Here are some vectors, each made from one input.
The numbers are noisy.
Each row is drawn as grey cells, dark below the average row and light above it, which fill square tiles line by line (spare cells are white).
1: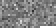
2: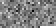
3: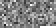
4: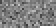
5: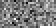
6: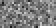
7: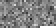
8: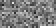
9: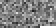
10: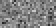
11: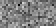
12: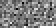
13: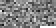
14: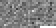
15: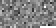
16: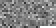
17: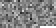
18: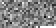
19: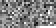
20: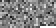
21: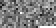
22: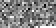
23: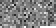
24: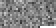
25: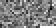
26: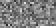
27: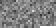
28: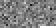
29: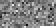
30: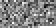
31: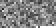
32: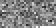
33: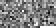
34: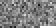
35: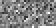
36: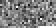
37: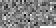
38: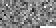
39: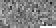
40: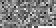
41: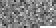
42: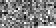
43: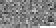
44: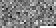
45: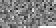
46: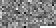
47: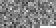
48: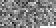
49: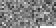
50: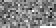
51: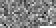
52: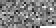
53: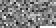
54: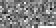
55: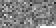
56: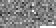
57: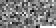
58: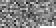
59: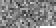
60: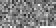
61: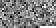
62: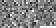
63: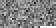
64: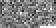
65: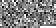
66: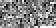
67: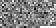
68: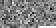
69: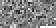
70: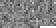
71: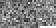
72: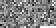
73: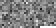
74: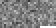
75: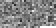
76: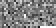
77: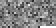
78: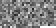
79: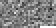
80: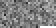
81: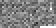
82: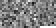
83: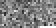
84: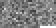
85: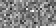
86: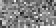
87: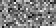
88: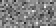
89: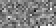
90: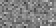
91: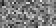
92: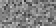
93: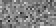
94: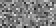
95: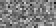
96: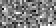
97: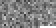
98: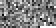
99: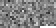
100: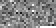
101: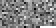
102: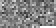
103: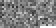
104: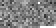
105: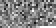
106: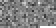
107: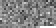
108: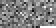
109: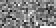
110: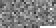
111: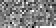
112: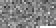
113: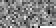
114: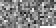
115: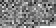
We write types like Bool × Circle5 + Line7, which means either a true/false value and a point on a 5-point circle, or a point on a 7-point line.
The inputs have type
Label7 × (Line4 × Line4 + Unit) × Tree8.
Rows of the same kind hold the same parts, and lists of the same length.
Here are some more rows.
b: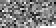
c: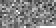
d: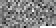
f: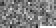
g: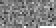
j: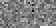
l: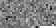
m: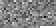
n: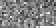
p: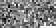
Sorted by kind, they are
b, c, d, g, j, l, m, n, p
f

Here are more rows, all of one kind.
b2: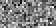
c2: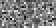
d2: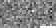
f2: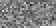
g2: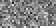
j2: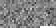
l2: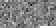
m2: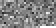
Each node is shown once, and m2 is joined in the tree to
c2 and g2.
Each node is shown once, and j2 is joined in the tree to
c2 and l2.
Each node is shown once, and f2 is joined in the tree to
c2 and d2.
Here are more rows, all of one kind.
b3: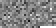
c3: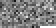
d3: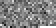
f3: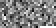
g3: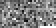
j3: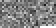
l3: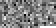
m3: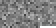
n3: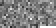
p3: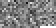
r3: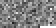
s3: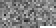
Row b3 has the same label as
d3, j3, p3 and r3.
